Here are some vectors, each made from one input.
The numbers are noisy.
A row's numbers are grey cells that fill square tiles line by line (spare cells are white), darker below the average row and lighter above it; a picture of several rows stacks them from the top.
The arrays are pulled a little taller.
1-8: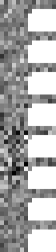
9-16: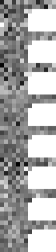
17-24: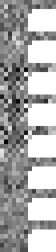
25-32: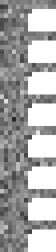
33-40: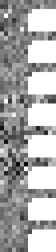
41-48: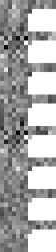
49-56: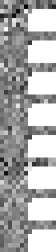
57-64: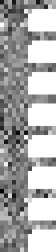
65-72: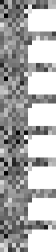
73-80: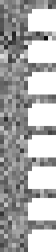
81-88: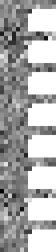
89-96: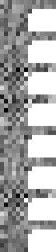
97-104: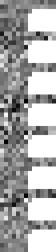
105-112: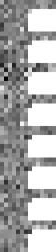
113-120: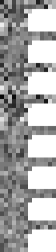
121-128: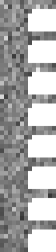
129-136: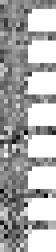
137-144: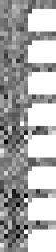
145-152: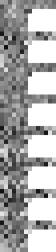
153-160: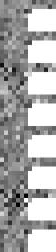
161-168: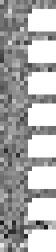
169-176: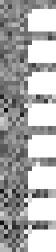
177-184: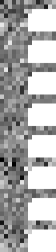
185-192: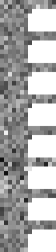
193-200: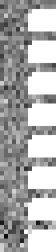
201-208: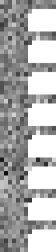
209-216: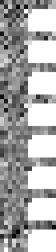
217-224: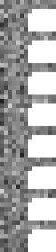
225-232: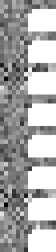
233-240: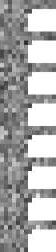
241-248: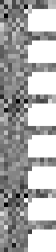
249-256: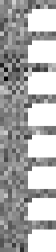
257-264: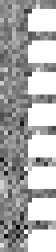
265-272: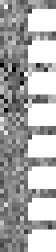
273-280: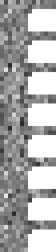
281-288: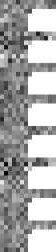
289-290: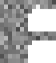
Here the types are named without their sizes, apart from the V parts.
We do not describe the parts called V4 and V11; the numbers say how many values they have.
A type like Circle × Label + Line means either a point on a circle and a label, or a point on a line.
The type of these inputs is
Bool × V4 + Tree × V11 + Unit.
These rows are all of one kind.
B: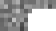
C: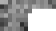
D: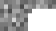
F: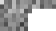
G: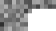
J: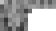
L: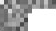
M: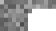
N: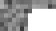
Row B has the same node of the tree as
J and M.
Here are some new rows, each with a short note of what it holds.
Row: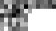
a fixed value
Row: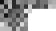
a true/false value and a value of V4
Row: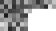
a true/false value and a value of V4
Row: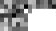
a fixed value
